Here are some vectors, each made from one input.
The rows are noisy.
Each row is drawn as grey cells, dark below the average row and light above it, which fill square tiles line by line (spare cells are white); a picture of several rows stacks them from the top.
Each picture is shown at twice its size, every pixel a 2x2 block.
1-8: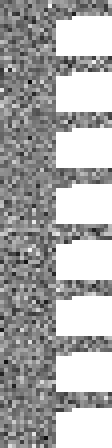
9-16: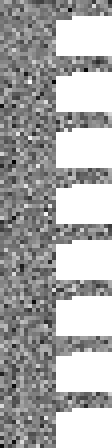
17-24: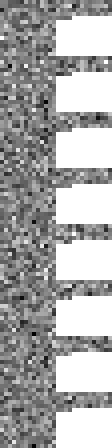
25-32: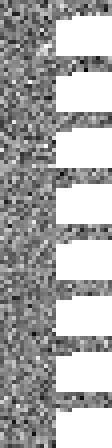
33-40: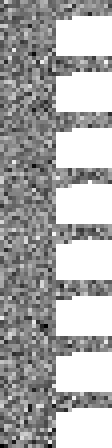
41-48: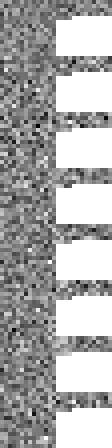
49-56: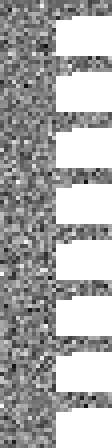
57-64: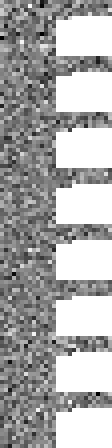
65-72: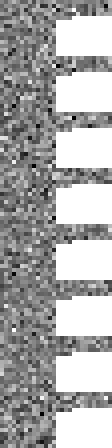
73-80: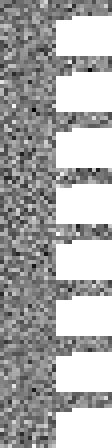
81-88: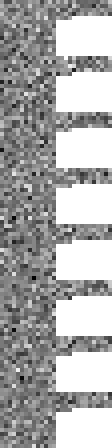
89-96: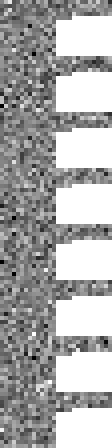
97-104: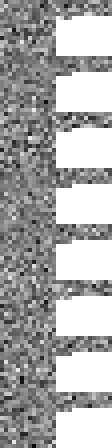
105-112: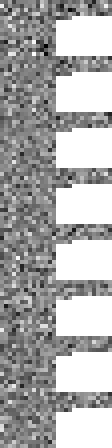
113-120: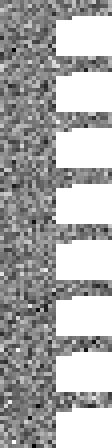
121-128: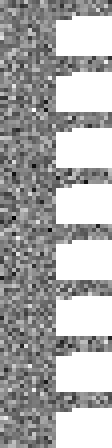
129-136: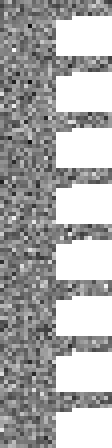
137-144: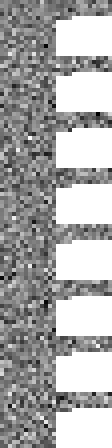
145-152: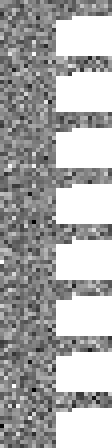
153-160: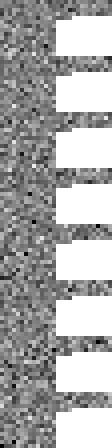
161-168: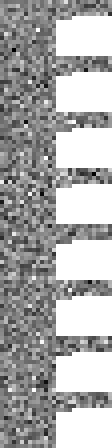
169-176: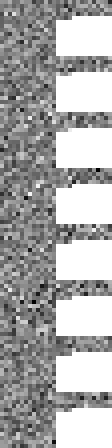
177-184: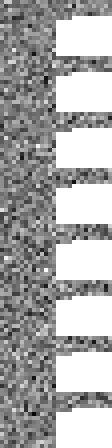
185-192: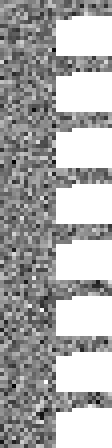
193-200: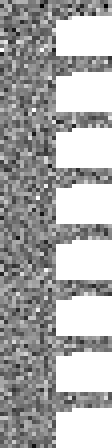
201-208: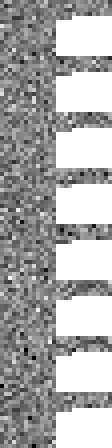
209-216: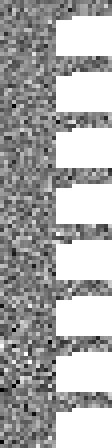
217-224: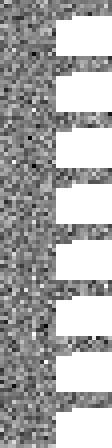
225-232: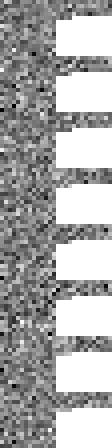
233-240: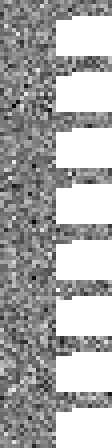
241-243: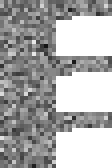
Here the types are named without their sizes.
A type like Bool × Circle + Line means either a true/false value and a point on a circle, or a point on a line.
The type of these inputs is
Circle + Label × Line.
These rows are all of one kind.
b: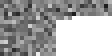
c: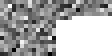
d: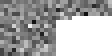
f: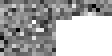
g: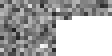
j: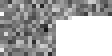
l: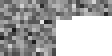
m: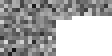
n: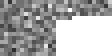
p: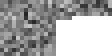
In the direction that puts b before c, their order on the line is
p, d, b, n, c, m, g, j, f, l.
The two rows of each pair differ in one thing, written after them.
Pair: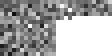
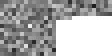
the place on the line
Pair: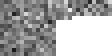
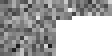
the label
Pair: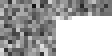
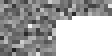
the place on the line
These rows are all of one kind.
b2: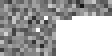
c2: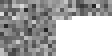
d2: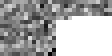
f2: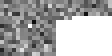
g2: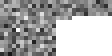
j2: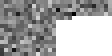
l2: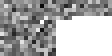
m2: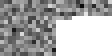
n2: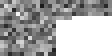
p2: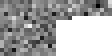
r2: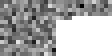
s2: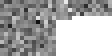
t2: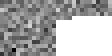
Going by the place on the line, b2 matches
l2, m2 and r2.
